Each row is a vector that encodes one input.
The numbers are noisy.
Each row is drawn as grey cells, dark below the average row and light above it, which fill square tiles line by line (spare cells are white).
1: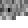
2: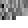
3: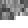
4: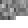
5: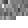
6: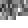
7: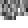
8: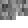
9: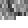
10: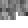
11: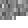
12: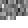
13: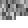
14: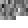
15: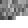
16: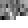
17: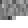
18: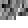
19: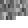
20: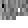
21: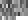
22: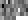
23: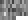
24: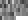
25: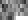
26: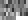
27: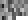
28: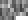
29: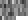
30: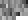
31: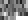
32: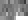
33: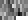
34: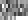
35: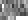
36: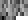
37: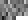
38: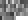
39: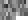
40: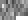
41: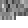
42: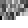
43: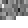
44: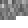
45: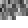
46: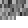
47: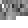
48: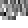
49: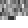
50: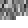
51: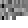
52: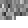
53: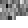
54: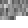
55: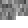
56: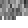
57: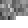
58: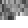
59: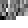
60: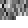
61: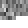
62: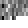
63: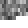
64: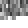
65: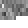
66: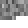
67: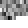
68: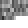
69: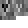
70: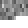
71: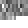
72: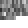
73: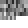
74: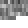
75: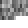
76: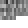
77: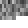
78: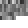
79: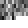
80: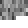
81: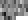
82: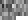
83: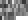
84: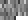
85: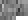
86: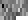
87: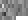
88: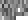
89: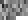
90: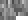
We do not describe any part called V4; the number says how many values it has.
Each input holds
a value of V4, together with either a point on a 5-point line, or a point on a 6-point line.
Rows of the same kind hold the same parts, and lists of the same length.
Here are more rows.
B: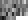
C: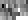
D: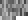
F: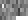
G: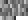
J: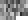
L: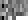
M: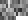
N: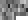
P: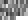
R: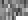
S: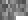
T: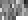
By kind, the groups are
B, F, G, J, M, N, P
C, D, L, R, S, T

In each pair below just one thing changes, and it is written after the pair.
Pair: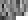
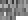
the value of V4
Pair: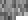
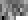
the value of V4
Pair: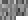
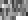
the value of V4
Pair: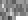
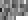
the value of V4
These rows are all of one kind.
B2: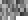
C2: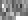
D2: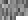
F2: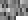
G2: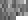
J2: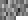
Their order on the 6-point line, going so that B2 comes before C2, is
B2, D2, J2, F2, G2, C2.
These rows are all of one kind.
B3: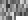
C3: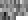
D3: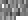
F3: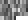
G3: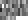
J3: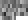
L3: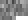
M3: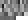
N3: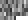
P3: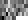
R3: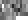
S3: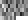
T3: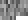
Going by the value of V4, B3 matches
L3 and T3.
